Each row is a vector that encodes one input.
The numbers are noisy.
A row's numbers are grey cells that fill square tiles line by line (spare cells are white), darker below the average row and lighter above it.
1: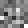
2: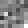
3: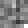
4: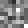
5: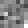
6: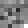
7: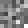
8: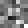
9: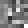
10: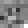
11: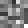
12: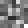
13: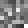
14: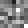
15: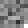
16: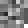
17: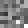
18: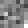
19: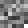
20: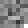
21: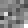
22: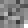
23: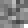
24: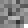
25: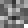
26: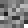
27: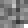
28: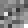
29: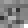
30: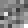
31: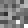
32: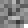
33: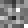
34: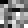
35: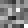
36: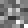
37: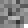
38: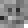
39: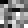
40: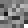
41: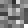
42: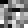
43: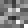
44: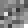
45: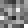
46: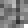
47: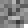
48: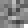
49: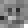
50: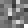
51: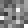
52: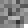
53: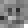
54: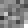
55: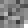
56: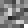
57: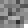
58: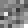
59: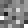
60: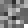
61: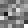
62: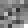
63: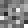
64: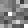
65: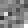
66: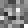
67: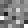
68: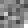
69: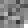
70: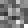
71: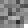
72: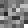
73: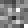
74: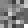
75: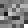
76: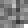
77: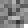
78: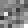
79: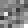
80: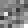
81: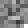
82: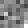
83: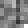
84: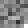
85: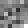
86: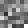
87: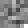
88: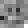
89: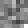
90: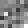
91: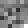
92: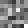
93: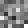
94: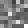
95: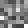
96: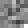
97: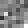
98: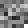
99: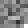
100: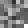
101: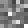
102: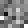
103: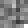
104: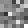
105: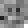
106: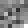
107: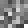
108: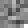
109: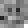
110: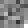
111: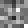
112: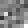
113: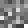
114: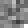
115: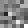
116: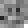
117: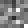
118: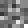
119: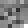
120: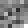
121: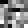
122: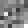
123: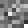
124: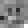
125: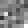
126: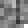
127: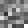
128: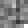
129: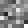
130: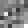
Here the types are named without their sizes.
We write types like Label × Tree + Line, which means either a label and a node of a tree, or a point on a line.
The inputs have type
List(Line).
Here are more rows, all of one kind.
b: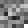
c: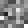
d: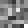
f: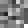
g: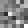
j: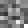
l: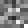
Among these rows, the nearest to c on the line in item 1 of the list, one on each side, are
b and d.
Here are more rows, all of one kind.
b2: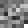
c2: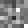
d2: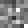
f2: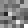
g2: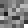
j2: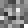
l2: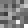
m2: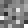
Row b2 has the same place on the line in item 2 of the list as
c2 and d2.
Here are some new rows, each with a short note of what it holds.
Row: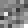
a list of one item
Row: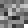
a list of two items
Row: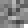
a list of one item
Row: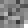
a list of one item
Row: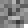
a list of one item
